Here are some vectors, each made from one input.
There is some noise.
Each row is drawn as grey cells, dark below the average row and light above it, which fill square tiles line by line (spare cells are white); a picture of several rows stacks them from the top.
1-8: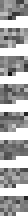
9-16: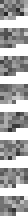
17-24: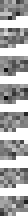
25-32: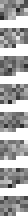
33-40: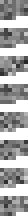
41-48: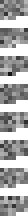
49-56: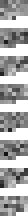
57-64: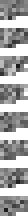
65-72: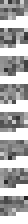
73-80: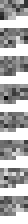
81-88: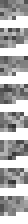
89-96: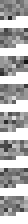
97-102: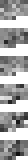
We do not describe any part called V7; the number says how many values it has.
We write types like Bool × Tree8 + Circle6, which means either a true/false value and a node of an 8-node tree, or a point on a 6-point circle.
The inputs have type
Bool × (Line5 + V7).
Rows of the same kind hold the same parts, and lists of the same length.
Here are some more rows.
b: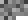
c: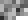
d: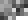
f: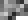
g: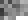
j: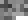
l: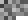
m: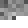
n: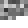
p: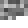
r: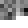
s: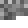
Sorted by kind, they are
b, j, l, m, r, s
c, d, f, g, n, p

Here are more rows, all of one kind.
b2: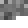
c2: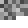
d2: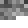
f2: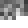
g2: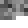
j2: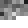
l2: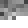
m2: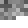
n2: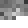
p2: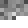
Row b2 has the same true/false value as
c2 and f2.
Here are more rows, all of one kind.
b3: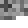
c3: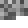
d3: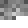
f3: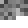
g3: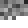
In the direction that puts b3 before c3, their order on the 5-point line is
g3, d3, f3, b3, c3.
